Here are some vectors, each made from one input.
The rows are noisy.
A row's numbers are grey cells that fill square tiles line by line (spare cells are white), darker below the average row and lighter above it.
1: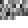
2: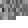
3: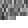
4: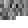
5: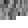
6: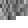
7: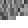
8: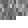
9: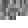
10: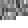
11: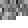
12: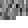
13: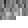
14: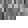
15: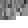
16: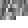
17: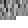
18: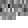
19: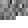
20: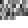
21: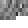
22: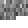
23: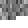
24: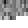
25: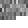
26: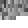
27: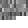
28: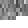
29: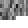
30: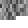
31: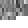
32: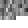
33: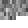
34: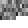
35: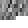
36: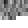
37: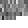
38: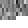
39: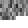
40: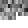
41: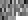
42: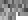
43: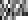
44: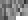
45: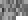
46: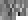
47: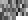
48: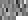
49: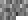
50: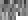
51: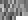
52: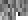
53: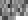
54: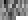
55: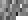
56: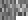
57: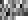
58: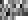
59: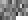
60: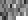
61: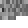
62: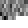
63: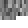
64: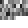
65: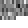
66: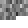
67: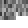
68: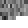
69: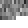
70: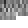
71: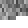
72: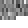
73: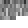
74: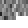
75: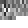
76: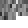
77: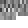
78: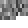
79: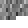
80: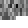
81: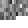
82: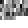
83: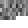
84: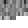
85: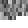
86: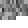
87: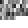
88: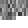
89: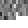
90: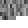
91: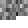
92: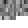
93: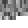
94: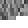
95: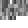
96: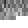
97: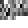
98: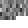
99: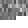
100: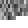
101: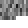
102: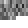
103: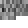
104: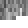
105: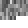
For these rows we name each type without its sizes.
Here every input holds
a list of points on a line.
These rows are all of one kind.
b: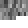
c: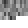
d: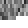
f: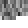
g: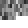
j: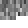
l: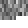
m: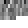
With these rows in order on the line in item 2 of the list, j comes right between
c and g.
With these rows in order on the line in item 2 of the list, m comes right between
b and d.
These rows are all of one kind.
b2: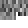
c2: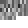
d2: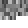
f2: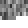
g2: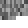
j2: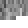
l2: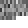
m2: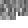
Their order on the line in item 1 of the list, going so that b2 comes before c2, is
f2, g2, l2, b2, d2, m2, j2, c2.
